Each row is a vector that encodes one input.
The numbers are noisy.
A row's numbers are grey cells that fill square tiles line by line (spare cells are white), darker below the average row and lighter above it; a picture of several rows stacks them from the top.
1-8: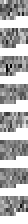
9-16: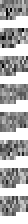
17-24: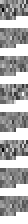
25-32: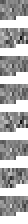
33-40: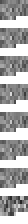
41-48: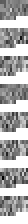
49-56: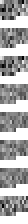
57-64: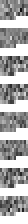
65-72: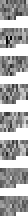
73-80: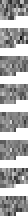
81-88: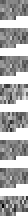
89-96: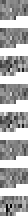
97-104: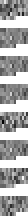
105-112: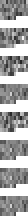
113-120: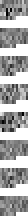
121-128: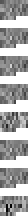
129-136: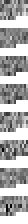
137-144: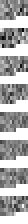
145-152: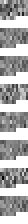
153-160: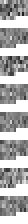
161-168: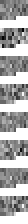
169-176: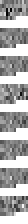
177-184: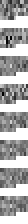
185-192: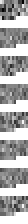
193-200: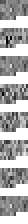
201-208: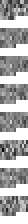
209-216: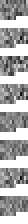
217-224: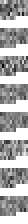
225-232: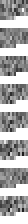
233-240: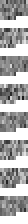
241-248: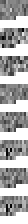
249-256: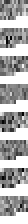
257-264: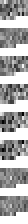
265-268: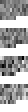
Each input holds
either one of 11 labels, or a point on a 5-point line, a point on a 10-point line and a true/false value.
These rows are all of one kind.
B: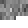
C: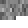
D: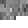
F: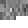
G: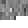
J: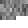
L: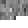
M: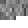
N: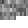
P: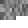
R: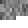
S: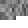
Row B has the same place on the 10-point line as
D, L and N.
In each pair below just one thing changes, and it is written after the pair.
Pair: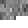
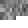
the place on the 10-point line
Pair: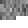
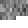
the place on the 10-point line
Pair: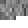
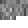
the place on the 5-point line
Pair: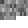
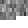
the place on the 5-point line
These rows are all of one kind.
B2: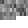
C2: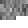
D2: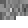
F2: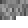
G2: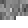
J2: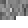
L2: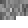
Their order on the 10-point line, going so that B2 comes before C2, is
B2, F2, C2, L2, J2, D2, G2.
